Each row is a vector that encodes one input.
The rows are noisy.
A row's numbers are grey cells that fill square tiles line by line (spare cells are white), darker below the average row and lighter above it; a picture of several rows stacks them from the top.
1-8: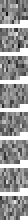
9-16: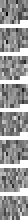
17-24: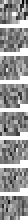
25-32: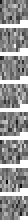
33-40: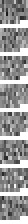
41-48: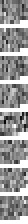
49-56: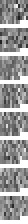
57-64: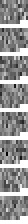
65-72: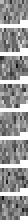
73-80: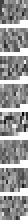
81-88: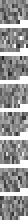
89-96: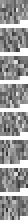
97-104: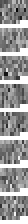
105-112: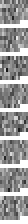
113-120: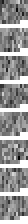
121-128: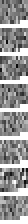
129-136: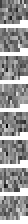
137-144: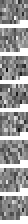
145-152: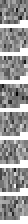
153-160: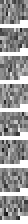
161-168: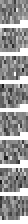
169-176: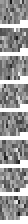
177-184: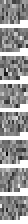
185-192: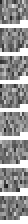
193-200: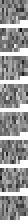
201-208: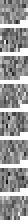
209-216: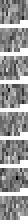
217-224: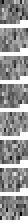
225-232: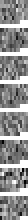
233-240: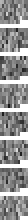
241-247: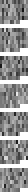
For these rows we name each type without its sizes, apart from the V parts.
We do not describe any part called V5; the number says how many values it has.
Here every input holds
either a node of a tree, or a list of items, each a true/false value and a value of V5.
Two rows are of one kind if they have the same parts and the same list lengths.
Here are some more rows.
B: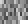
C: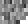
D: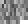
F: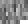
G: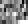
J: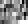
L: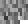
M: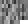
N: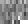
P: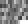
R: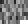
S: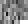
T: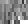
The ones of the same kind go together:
B, C, D, F, L, N, T
G, J
M, S
P, R

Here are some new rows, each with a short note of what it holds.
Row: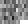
a node of a tree
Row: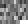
a list of two items
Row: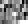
the empty list
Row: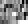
the empty list
